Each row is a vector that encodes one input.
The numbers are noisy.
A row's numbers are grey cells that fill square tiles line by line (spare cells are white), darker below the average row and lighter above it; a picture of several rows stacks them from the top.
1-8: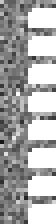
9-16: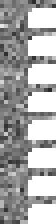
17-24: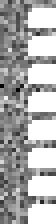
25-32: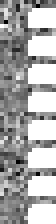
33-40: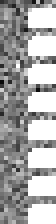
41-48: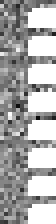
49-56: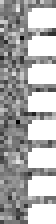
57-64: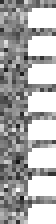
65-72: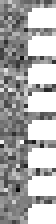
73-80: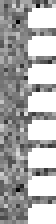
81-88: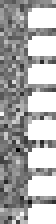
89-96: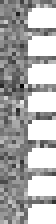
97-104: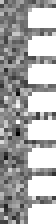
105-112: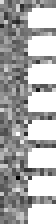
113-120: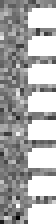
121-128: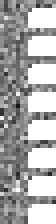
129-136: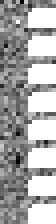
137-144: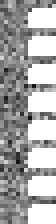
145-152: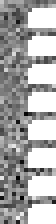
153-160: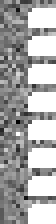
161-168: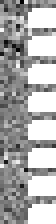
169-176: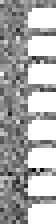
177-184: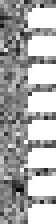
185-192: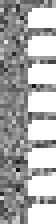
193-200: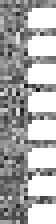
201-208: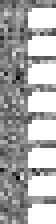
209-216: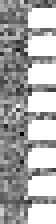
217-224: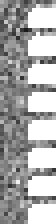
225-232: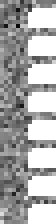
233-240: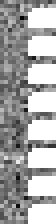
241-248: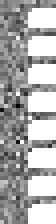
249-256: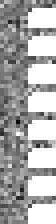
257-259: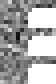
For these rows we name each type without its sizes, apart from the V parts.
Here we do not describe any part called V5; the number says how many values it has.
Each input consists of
a label and a true/false value, together with either a node of a tree, or a value of V5.
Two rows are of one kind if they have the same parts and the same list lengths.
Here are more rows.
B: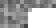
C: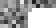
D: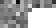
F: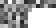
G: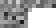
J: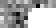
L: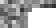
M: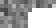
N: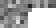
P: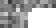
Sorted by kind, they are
B, F, G, J, L, N, P
C, D, M

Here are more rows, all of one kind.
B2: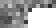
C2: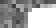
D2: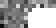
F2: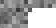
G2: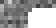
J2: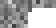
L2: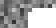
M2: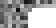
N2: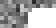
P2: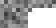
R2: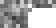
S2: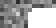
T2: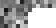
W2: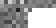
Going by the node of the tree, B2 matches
D2, F2 and W2.
